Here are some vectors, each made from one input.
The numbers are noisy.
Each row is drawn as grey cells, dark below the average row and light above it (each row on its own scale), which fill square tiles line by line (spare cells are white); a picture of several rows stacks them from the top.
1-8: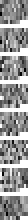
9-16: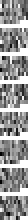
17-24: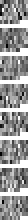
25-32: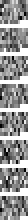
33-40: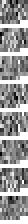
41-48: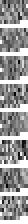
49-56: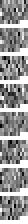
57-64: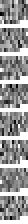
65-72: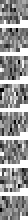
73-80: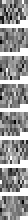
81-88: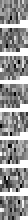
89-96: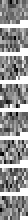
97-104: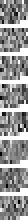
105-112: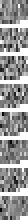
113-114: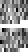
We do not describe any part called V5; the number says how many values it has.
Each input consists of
a value of V5, together with either a point on a 6-point line, or a point on an 8-point line.
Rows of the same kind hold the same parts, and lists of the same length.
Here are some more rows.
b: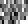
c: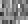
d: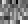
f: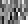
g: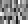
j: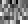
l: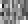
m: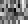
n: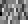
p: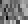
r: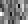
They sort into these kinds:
b, d, f, g, j, m, p, r
c, l, n

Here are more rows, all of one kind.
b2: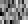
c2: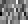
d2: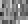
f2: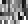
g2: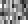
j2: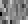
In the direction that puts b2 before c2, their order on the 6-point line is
d2, g2, b2, j2, f2, c2.
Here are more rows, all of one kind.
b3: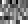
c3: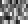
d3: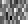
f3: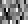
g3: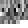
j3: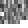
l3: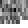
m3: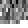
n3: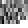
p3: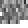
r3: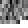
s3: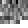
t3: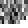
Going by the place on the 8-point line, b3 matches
m3, r3 and s3.
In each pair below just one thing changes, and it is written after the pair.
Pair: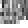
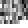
the place on the 6-point line
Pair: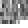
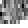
the place on the 6-point line
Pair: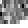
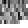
the value of V5
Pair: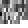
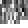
the place on the 6-point line
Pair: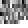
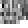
the place on the 6-point line
